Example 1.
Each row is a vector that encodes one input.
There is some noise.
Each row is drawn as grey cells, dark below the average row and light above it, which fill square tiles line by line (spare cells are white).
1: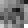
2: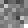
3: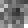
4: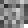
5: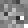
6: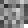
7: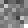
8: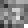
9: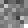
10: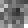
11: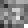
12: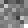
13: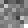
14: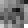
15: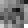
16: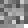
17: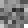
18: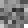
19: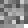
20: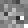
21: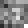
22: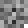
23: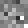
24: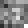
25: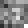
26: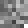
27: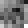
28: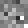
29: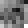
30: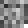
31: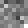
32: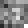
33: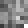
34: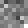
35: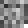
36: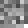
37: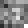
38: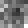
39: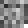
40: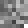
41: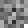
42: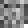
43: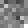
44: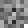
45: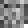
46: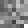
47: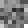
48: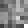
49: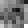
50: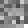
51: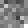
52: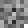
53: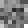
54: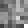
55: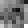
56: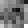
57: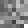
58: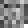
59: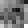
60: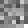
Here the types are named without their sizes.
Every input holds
a point on a circle.
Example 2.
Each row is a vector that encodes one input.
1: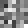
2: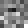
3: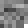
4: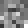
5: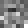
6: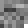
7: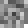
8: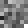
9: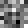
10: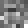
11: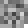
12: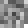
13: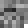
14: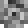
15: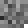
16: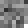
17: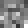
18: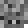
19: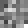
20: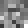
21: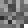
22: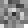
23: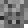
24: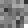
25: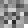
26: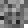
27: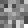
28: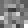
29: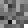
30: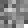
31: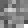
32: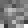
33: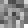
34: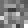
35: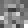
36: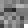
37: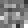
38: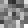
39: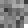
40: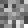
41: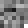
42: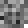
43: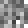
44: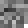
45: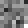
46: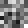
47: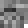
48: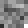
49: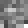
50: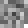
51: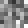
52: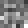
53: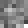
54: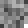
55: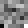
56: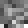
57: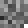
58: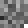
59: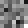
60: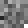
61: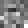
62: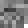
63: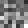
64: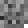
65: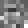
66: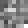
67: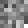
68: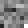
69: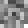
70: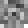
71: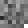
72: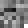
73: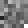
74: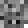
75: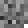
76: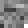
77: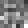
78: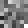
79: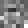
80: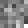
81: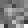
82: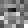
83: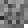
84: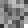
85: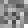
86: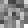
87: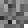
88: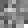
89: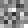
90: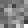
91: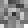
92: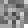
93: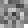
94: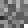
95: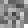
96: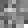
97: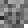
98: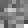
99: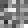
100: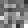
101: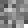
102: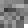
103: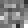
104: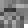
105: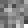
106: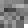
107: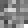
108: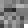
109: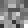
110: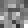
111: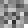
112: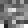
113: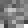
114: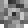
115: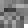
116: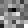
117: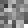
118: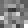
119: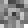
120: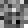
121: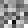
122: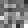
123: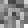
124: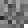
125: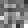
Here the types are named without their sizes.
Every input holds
a point on a line.
